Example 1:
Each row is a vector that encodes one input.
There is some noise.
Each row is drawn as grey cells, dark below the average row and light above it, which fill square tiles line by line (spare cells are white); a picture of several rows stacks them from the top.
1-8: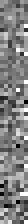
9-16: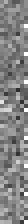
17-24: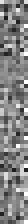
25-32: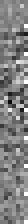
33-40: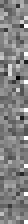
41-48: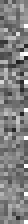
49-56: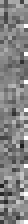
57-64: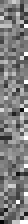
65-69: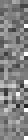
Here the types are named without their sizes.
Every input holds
a point on each of two lines.
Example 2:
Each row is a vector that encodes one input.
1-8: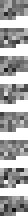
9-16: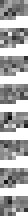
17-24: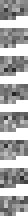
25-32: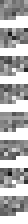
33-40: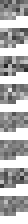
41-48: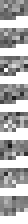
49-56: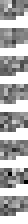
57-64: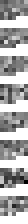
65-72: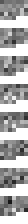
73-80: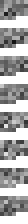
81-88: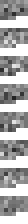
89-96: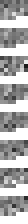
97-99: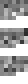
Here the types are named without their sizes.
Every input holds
three true/false values.
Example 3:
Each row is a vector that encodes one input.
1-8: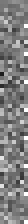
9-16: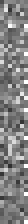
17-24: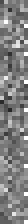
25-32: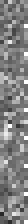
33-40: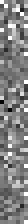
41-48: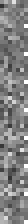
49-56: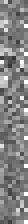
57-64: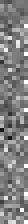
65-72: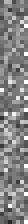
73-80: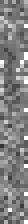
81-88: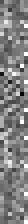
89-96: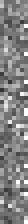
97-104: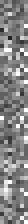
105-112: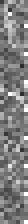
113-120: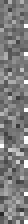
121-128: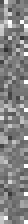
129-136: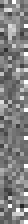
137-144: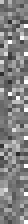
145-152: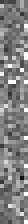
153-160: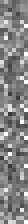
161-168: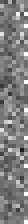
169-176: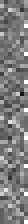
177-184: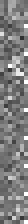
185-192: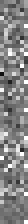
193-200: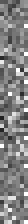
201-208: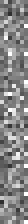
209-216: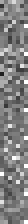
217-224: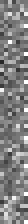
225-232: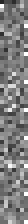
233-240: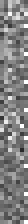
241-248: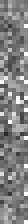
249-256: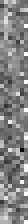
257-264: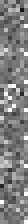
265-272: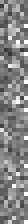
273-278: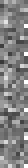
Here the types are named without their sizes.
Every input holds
a point on a line.
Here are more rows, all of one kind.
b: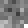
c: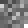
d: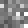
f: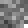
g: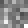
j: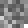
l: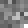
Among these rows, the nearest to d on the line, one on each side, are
b and c.
